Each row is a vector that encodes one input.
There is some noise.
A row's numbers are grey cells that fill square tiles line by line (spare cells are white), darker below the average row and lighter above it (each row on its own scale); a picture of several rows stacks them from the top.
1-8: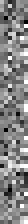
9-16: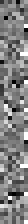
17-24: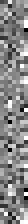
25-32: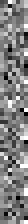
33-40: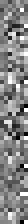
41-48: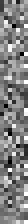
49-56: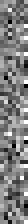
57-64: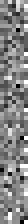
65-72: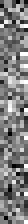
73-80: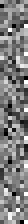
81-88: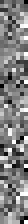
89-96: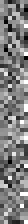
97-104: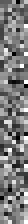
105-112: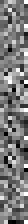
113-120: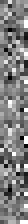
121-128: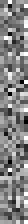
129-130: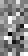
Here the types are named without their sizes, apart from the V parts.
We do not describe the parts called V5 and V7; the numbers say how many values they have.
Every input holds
a value of V7, together with either a point on a line and a true/false value, or a value of V5.
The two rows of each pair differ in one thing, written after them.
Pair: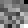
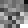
the true/false value
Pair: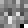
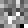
the true/false value
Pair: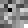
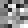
the place on the line
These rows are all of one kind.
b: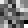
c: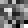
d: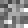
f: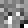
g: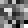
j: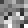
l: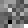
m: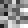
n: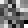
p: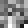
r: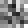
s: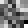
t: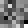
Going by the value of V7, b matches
c, g, n and s.
